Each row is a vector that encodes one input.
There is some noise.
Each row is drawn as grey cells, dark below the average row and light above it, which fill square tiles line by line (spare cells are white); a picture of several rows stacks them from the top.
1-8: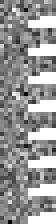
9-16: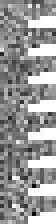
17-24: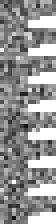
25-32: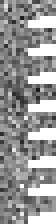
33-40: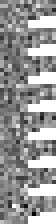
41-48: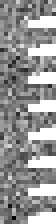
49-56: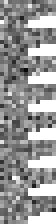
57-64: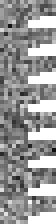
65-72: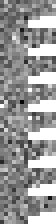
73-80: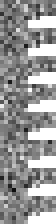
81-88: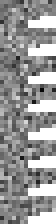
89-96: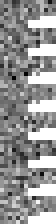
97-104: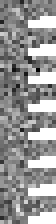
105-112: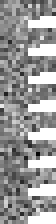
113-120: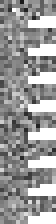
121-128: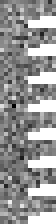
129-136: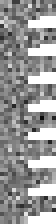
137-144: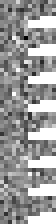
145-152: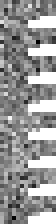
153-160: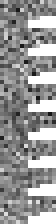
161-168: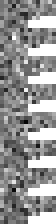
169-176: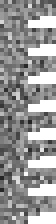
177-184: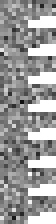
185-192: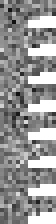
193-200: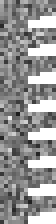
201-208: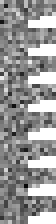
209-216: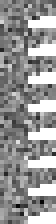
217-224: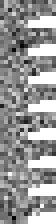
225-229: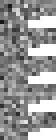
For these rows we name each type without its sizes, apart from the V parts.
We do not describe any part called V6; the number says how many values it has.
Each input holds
a value of V6, together with either a label, or a point on a line.
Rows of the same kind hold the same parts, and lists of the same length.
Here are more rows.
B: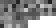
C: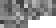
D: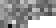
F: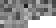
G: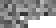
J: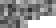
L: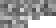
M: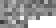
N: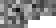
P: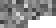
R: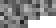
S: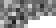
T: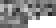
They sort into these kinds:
B, C, D, G, J, L, M, P, R, T
F, N, S

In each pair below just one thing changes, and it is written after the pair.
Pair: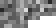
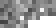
the value of V6
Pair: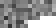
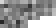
the label
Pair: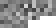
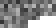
the label
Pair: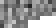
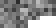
the label
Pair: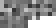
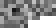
the label
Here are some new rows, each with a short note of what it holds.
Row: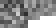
a label and a value of V6
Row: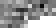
a point on a line and a value of V6
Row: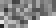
a point on a line and a value of V6
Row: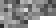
a label and a value of V6
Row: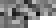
a label and a value of V6
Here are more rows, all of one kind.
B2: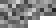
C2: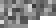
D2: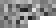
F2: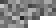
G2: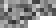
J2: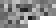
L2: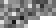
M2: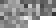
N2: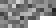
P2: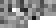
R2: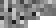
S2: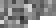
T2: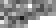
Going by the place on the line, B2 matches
D2, G2, J2 and N2.
